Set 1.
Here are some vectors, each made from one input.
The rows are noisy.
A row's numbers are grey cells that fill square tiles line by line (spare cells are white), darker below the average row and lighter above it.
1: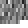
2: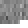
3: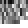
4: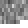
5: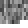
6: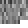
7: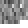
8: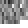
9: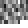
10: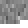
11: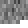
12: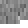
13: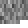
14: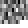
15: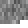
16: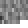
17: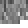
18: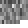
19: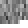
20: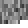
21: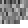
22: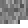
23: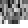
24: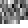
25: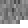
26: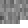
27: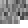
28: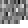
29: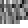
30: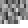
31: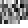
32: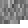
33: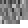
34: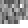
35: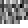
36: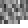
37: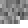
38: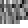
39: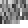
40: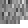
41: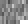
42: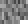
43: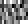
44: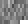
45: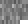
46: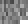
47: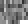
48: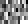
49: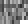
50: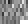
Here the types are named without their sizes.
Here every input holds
either a point on a circle, or a fixed value.
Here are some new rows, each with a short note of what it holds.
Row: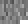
a point on a circle
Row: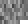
a point on a circle
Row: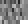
a point on a circle
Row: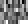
a fixed value
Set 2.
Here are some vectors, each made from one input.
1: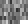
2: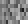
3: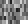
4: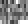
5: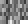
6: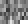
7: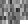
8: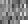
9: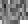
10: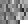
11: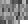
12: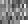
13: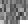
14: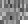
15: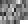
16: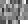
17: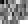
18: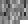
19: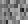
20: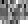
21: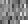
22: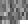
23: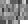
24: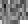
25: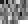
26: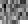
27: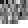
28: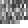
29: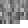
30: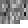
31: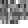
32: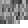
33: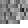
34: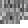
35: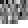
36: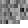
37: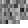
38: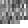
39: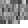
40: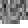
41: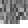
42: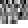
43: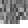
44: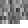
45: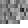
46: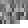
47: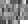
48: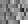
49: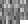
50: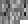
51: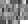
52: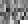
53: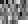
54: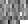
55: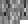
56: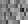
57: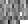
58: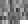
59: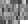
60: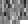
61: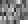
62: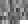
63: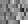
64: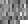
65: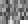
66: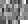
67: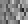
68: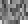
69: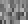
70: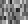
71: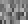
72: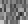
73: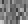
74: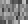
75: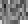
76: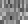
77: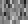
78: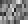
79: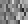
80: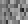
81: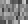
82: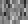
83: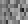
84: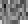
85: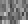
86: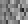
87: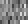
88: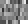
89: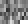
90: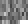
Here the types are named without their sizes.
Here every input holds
a point on a circle.
